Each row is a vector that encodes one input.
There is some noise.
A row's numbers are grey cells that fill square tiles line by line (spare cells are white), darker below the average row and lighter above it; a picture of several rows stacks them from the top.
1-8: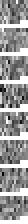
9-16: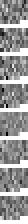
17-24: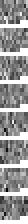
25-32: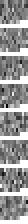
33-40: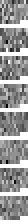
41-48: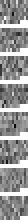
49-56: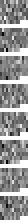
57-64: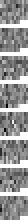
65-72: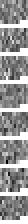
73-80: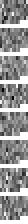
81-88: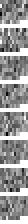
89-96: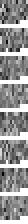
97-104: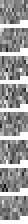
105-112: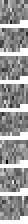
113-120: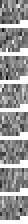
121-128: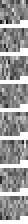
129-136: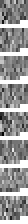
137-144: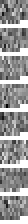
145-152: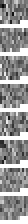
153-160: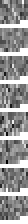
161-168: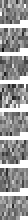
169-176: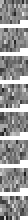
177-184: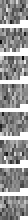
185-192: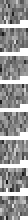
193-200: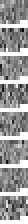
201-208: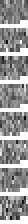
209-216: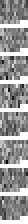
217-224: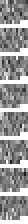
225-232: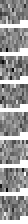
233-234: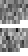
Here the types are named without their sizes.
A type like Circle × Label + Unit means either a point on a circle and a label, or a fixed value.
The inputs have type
List(Circle) × List(Circle).
